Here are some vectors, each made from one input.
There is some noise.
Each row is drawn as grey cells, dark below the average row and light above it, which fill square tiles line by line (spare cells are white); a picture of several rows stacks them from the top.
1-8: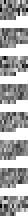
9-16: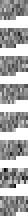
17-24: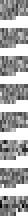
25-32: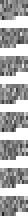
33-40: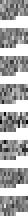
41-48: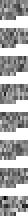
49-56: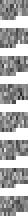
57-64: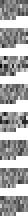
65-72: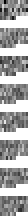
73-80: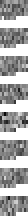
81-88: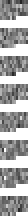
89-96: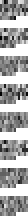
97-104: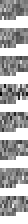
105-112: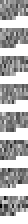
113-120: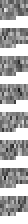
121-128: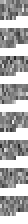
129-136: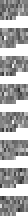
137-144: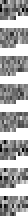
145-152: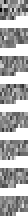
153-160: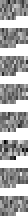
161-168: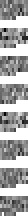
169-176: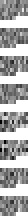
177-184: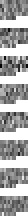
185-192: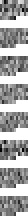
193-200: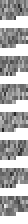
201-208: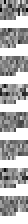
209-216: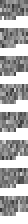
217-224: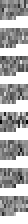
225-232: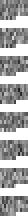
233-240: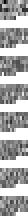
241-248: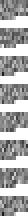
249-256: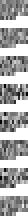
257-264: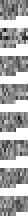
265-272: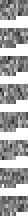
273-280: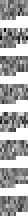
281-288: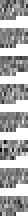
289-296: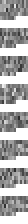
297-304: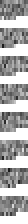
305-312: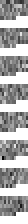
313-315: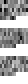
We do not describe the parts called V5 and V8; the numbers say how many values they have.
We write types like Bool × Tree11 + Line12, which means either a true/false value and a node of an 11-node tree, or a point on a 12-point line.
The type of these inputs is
Line13 × (Line13 + V8) + V5.
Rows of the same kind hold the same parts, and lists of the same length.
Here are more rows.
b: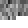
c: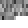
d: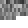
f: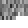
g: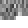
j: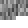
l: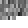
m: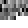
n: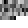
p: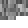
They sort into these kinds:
b, c, d, l, p
f, g, j
m, n

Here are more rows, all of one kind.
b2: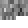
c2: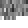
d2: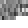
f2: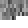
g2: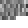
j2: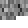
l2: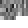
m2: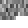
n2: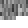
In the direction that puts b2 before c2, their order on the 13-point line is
j2, b2, c2, f2, l2, m2, g2, d2, n2.
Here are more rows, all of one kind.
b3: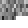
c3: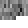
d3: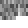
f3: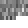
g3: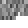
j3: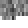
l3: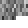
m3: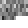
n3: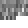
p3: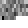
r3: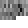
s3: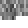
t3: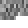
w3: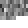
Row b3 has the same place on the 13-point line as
l3, m3 and t3.
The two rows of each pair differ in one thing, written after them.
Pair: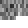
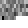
the value of V8
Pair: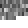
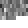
the place on the 13-point line
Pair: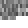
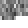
the place on the 13-point line
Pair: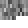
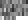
the value of V8
